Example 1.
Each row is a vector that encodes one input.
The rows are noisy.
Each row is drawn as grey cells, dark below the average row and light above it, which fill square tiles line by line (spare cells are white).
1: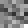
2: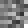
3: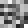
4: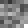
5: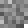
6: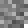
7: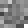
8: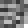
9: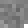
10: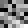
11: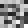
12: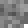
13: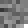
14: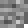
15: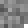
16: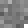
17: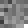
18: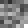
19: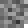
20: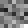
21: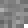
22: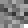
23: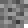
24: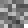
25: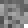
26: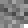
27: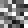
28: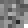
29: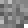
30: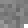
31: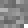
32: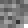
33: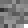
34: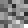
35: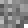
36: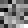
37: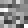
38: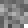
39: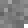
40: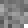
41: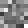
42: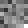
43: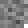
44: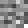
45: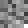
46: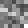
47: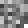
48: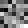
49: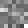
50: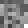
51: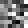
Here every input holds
a point on a 5-point line.
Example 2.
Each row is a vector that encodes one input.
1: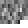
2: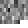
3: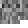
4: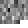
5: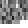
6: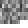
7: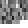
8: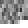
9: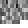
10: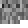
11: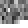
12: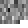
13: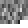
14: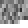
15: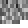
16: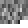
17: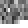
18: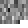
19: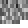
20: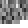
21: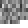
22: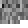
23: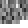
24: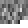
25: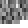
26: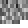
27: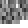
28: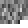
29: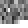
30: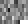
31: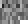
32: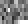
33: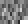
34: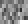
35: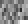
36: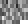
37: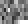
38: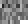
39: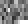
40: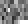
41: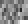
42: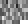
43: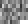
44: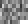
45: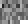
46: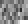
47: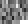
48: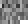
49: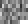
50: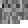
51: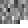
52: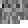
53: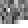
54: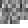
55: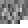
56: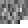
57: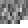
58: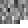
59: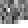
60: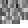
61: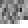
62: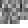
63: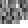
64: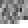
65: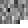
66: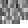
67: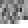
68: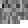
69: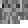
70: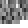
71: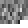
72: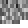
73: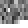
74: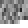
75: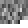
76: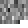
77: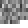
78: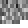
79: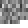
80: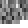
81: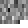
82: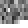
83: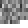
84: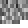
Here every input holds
three true/false values.
